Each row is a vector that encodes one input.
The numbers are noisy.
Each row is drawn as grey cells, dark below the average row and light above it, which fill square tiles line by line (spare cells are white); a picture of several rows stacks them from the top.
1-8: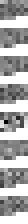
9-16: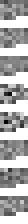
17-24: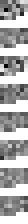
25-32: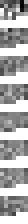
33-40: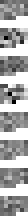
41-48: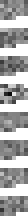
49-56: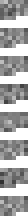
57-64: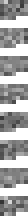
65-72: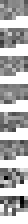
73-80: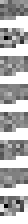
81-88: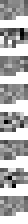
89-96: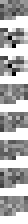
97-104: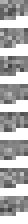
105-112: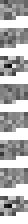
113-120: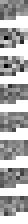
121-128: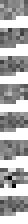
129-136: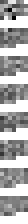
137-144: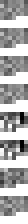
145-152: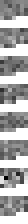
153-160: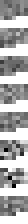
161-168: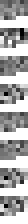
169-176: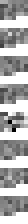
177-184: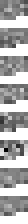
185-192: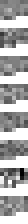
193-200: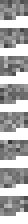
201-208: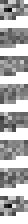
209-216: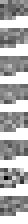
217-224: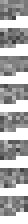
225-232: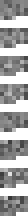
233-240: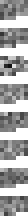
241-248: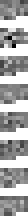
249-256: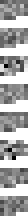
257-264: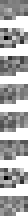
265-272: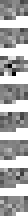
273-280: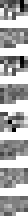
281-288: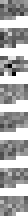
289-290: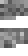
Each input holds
either a point on a 6-point line, or a list of up to two points on a 14-point line.
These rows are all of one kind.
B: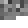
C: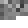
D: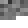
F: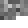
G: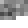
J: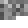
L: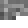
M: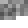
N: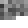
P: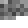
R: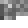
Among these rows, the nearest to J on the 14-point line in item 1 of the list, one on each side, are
C and N.
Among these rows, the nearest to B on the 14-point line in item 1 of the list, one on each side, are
C and D.
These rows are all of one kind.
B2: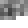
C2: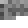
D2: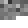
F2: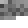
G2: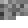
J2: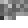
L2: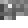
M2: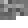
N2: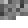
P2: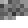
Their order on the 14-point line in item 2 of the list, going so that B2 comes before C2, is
D2, J2, L2, P2, N2, B2, M2, F2, C2, G2.
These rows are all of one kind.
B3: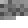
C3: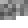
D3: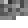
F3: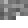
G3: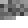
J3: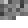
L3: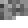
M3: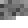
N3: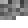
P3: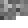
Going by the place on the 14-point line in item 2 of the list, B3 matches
C3 and N3.
